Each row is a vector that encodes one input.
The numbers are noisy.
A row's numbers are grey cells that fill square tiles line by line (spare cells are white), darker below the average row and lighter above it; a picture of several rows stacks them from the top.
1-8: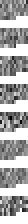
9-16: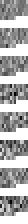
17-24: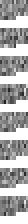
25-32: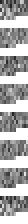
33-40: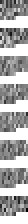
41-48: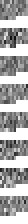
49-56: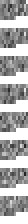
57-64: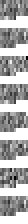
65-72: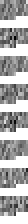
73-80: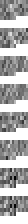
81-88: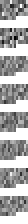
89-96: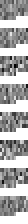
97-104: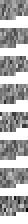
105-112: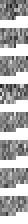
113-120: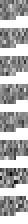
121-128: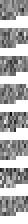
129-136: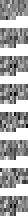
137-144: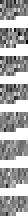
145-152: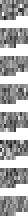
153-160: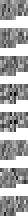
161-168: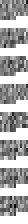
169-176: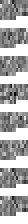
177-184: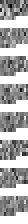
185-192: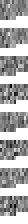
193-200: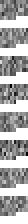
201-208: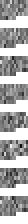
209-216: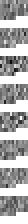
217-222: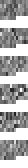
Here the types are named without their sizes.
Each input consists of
either a node of a tree, or a list of points on a line.
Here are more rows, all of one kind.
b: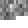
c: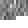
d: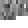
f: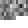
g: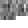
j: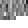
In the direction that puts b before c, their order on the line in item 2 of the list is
g, b, f, d, j, c.
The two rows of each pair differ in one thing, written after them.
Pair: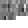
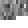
the place on the line in item 2 of the list
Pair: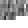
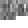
the place on the line in item 2 of the list
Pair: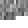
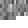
the place on the line in item 1 of the list
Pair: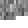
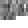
the place on the line in item 1 of the list
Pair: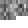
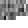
the place on the line in item 1 of the list
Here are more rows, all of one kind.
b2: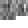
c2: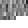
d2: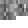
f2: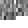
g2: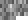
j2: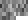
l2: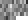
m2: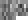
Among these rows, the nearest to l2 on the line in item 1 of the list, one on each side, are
g2 and j2.
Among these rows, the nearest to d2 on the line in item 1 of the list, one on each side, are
f2 and m2.
